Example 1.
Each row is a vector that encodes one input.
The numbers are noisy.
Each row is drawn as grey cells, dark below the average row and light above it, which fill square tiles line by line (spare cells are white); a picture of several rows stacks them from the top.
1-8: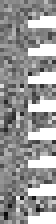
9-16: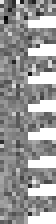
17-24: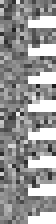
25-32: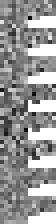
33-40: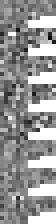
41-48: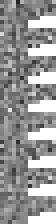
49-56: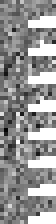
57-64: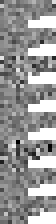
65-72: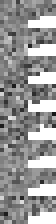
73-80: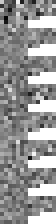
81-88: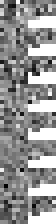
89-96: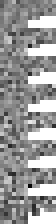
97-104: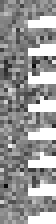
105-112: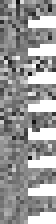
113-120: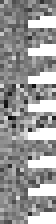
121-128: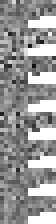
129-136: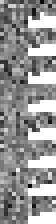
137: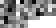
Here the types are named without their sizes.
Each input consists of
either a label, or a point on a line and a true/false value.
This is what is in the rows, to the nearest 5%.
About 25% of them hold a label. The rest hold a point on a line and a true/false value.
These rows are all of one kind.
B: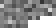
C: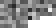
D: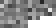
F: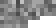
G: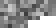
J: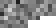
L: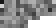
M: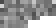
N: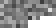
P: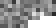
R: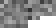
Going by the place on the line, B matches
C, D, N and R.
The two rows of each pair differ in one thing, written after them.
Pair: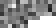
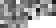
the place on the line
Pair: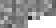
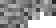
the true/false value
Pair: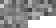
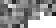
the true/false value
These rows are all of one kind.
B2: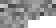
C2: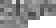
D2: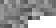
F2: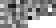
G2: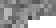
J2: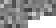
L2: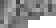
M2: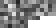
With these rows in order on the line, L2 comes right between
C2 and G2.
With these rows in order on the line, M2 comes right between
D2 and G2.
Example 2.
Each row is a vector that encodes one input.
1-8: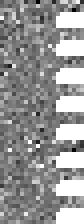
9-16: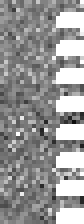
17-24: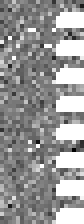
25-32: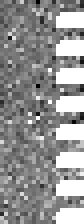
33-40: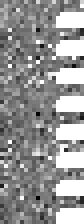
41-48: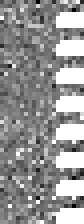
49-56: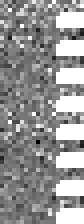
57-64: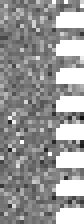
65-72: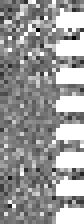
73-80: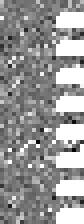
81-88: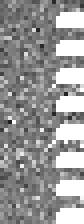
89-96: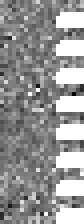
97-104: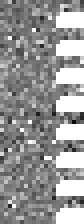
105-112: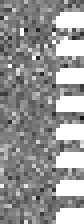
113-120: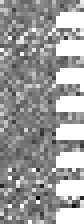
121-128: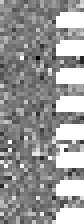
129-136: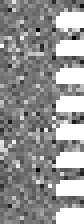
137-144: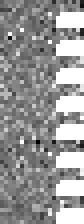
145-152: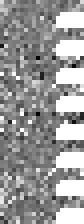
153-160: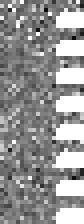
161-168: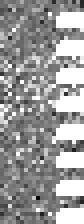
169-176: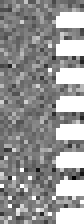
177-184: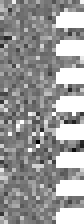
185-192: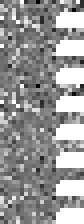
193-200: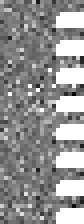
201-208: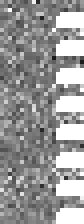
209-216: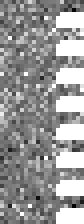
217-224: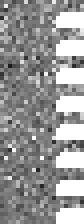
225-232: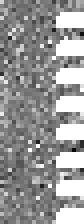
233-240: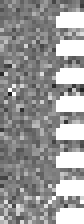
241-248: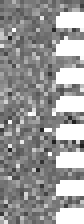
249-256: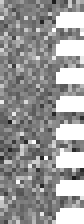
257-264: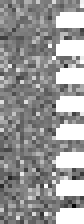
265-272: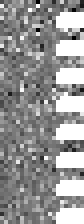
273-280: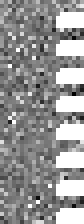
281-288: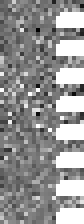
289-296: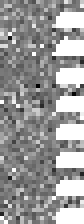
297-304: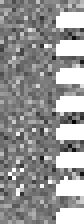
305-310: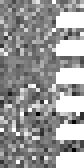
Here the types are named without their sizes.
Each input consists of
either a label, or a point on a line and a true/false value.
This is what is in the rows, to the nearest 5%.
About 20% of them hold a label. The rest hold a point on a line and a true/false value.
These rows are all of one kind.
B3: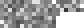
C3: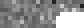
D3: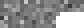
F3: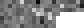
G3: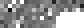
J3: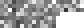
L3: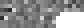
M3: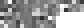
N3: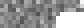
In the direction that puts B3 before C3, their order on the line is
F3, M3, B3, J3, G3, C3, N3, D3, L3.
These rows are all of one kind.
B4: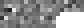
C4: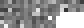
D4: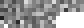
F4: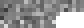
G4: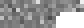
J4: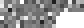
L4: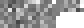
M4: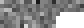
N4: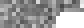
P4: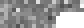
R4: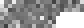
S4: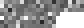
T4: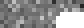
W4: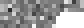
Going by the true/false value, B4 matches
C4, D4, F4 and T4.
